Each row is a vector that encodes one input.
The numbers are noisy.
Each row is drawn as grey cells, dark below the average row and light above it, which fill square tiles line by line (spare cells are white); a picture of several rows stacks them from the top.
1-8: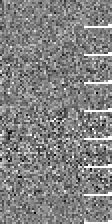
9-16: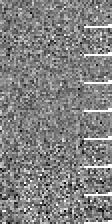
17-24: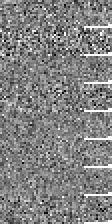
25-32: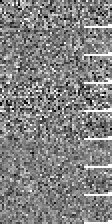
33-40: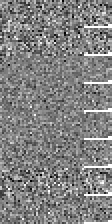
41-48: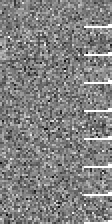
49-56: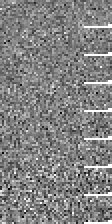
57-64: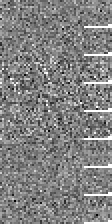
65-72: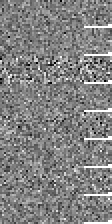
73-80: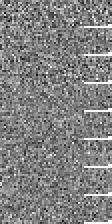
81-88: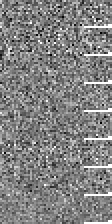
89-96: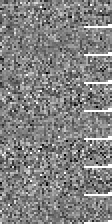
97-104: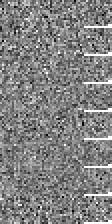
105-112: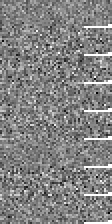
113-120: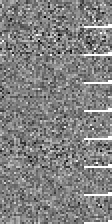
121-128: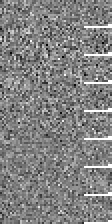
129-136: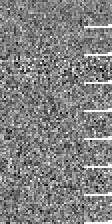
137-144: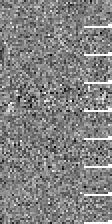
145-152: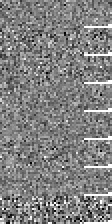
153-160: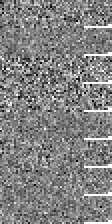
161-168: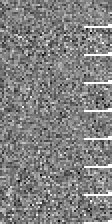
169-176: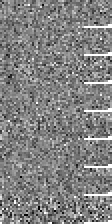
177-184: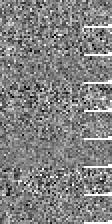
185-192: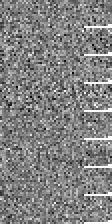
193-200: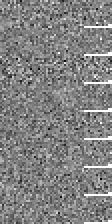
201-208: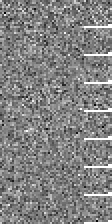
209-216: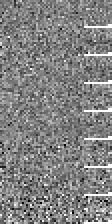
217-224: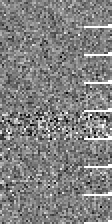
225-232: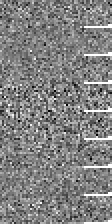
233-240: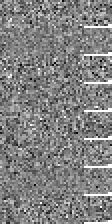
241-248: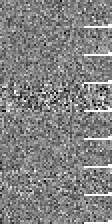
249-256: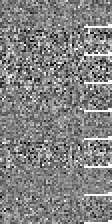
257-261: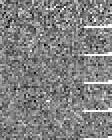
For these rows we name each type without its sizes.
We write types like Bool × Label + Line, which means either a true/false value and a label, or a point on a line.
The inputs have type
Circle × (Circle + Label).
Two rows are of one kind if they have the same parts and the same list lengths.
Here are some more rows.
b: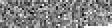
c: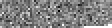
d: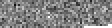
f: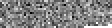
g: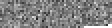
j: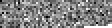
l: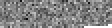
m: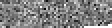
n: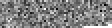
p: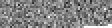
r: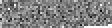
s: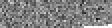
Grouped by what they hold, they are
b, c, f, g, j, n, p, r
d, l, m, s

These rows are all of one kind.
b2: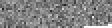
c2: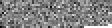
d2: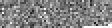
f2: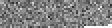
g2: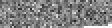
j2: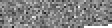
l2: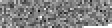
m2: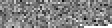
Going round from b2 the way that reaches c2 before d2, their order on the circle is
b2, c2, f2, j2, m2, l2, d2, g2.
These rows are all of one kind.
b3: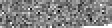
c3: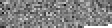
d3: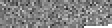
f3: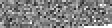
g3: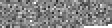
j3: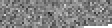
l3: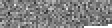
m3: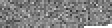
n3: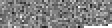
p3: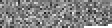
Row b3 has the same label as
f3, m3 and p3.
